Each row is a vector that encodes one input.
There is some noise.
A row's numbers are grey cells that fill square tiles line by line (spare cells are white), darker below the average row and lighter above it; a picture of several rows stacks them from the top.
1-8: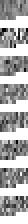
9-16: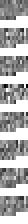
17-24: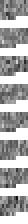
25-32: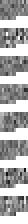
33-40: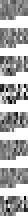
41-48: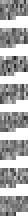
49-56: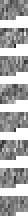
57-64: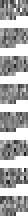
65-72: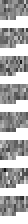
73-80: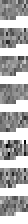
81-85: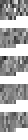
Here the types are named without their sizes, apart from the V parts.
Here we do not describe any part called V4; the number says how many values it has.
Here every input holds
a point on a line, together with either a point on a line, or a value of V4.
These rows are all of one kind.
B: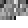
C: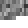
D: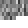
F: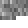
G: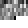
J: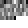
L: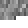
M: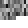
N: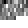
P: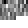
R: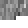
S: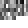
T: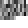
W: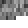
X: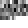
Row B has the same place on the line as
C, G, M and T.
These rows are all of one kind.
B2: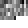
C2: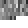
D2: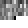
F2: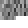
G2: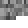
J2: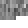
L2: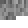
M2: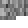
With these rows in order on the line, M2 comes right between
B2 and J2.
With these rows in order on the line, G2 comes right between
D2 and L2.
